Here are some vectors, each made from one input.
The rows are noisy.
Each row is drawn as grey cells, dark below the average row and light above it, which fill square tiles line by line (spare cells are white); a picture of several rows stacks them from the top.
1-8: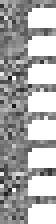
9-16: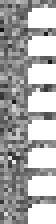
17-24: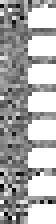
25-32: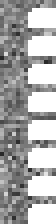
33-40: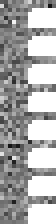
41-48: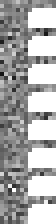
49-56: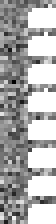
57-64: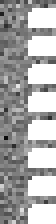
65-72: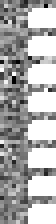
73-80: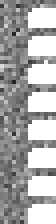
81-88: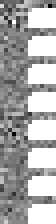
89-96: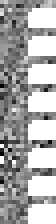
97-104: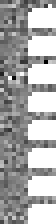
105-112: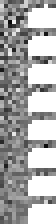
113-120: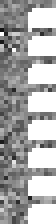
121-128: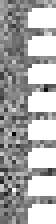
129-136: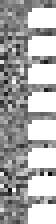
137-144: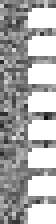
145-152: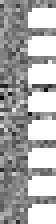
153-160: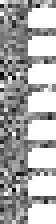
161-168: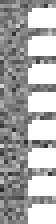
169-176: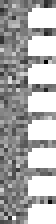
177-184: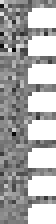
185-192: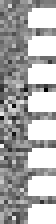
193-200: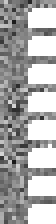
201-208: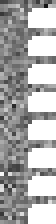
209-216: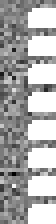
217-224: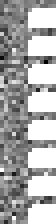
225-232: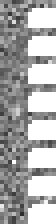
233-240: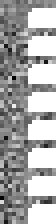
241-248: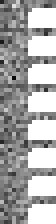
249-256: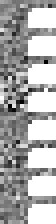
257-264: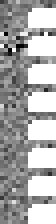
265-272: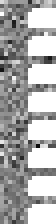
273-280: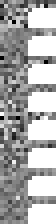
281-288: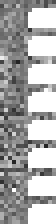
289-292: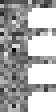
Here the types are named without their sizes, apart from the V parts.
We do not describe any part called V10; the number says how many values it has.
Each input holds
a point on each of two lines and two values of V10, together with either a fixed value, or three true/false values.
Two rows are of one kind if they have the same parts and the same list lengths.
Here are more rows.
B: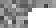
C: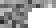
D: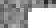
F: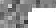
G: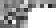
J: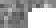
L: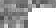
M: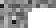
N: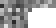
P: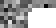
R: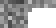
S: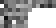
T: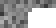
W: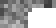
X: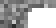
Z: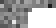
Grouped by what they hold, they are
B, G, J, L, N, R, W, X, Z
C, D, F, M, P, S, T

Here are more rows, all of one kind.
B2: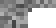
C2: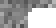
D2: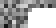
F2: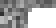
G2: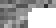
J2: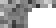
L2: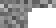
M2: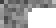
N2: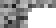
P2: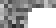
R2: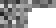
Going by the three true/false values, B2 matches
J2 and P2.
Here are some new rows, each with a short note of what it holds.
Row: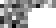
a point on each of two lines, three true/false values and two values of V10
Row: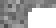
a point on each of two lines and two values of V10
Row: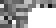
a point on each of two lines and two values of V10
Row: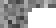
a point on each of two lines and two values of V10
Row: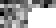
a point on each of two lines, three true/false values and two values of V10
